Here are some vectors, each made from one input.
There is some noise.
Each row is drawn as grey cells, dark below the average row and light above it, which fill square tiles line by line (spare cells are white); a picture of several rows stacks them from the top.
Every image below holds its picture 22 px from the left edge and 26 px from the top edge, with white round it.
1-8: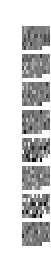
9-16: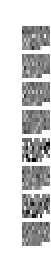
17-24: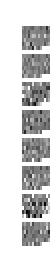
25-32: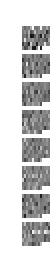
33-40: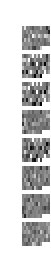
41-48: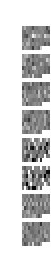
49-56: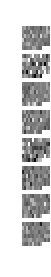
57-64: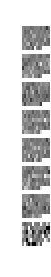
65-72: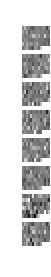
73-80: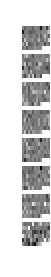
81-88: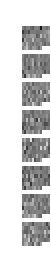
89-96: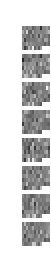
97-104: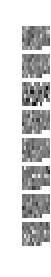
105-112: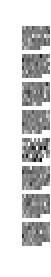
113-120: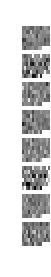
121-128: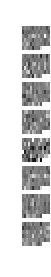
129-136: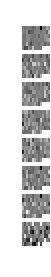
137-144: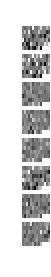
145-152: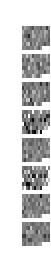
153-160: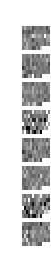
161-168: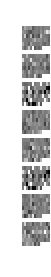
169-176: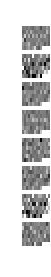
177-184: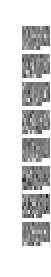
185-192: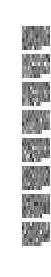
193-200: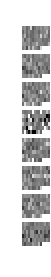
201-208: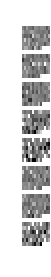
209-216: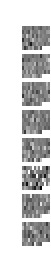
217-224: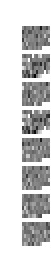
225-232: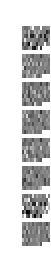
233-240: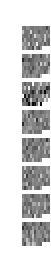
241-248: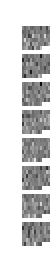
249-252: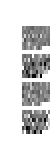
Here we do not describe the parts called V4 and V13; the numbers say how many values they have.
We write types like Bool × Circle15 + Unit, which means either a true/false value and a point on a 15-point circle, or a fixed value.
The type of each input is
Label6 + (Line9 + V13) × V4.
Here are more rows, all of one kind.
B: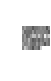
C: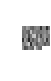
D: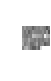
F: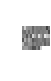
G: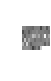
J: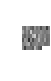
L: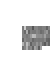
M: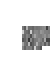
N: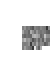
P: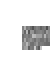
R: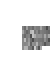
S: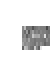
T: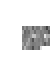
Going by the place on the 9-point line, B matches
D, G and T.
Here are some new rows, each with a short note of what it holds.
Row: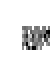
one of 6 labels
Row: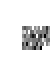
one of 6 labels
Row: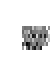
one of 6 labels
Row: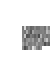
a value of V4 and a value of V13
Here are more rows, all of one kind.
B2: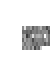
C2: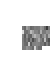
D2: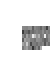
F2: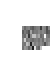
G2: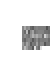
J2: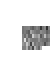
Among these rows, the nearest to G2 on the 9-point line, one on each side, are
D2 and F2.
